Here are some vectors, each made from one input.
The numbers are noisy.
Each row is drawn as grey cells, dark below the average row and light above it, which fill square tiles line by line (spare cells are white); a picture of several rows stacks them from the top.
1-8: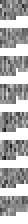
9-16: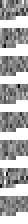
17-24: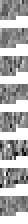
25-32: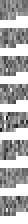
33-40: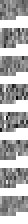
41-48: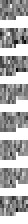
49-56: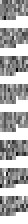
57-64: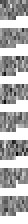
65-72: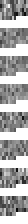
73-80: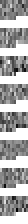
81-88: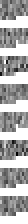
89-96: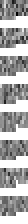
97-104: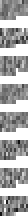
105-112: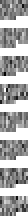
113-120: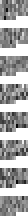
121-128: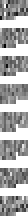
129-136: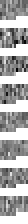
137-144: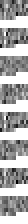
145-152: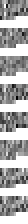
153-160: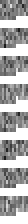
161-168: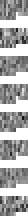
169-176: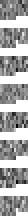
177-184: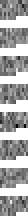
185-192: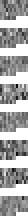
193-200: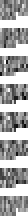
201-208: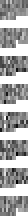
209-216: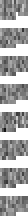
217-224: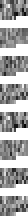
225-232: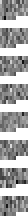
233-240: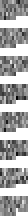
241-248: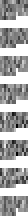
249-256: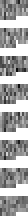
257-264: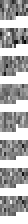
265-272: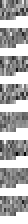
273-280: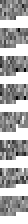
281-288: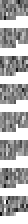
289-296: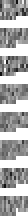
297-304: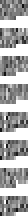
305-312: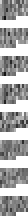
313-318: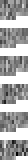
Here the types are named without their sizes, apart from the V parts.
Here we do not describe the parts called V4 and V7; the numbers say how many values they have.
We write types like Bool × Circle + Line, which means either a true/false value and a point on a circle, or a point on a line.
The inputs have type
Circle + (Line + V7) × V4.
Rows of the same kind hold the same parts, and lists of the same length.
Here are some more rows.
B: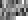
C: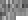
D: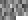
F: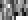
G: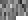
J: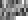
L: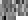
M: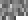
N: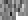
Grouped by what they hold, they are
B, F, J
C, D, G
L, M, N

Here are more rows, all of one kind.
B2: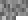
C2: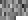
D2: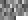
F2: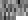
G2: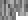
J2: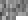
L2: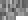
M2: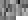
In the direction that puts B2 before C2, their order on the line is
B2, J2, F2, L2, C2, M2, G2, D2.
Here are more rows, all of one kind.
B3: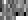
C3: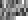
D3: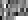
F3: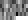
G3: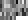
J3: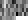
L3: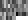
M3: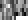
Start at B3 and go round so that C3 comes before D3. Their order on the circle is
B3, M3, G3, C3, D3, J3, F3, L3.
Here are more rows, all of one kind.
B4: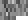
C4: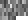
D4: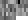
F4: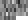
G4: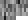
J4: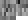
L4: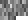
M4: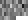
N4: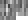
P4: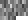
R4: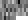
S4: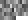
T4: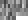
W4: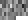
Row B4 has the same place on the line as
C4, L4, P4 and T4.
